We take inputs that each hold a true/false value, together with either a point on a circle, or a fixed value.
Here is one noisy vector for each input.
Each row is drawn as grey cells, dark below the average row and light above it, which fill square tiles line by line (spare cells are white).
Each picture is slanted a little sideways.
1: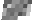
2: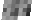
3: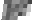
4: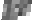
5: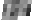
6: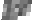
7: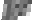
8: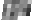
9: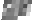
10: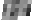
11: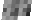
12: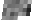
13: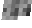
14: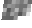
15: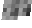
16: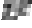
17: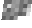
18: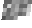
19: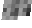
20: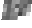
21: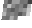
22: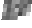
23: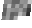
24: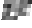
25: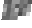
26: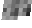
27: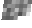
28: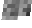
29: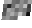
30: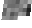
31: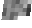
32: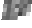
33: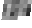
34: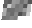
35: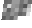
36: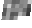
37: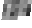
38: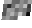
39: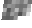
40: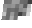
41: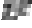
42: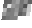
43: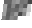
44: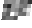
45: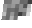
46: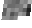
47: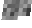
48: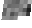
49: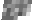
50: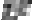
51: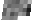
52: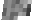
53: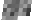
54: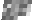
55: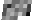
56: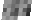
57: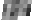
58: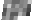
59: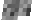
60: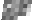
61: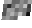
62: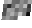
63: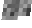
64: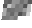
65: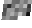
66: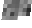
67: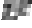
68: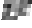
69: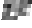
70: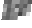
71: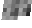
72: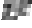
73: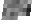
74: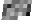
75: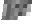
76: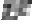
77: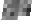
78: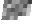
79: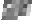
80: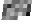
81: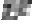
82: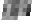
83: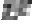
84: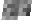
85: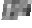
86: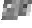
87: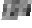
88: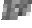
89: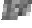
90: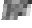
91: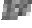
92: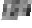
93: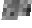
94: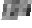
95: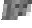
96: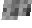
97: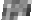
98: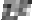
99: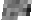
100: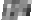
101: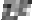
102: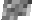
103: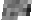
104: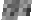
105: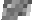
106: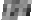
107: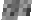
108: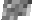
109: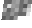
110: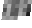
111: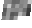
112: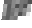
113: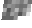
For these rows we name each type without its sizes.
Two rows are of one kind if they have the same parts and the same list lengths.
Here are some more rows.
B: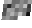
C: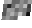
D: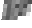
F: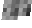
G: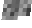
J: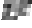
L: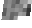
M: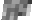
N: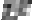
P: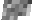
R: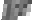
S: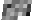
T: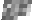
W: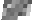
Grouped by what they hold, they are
B, C, J, N, S
D, F, G, L, M, P, R, T, W

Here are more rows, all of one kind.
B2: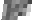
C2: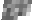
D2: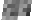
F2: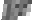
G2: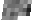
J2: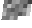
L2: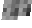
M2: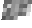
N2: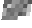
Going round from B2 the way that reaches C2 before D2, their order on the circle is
B2, F2, G2, C2, M2, N2, J2, L2, D2.
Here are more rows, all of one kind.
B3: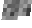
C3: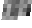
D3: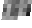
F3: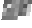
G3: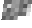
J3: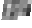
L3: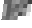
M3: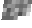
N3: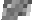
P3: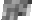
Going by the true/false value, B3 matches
C3, D3 and J3.
